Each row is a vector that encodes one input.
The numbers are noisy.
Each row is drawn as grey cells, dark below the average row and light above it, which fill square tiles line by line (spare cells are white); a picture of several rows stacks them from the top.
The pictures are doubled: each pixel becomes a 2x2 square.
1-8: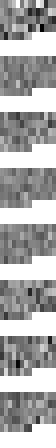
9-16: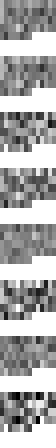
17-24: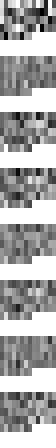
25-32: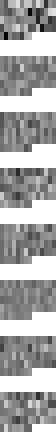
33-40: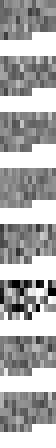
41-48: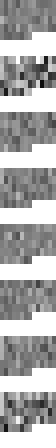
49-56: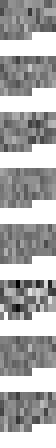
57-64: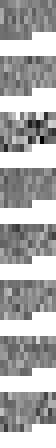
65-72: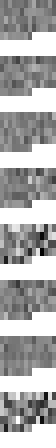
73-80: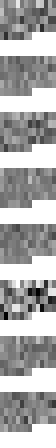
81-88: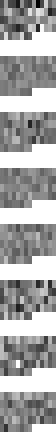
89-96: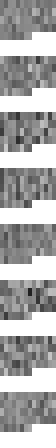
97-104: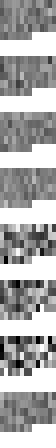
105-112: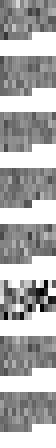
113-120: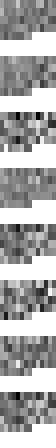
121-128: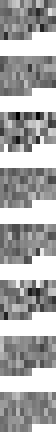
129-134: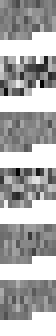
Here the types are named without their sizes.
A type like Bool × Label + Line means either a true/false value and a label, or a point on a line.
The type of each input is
Label × List(Line).
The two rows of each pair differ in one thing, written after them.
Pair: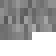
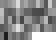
the place on the line in item 2 of the list
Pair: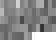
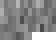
the place on the line in item 1 of the list
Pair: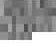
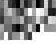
the place on the line in item 1 of the list
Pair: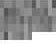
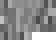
the label
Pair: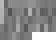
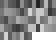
the label
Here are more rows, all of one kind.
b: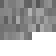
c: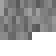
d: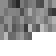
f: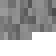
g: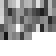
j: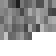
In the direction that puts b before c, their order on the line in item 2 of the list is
g, f, b, c, j, d.
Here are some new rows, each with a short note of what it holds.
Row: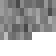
a label, together with a list of one item
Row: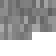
a label, together with a list of one item
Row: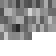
a label, together with a list of one item
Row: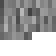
a label, together with the empty list
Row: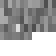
a label, together with a list of two items
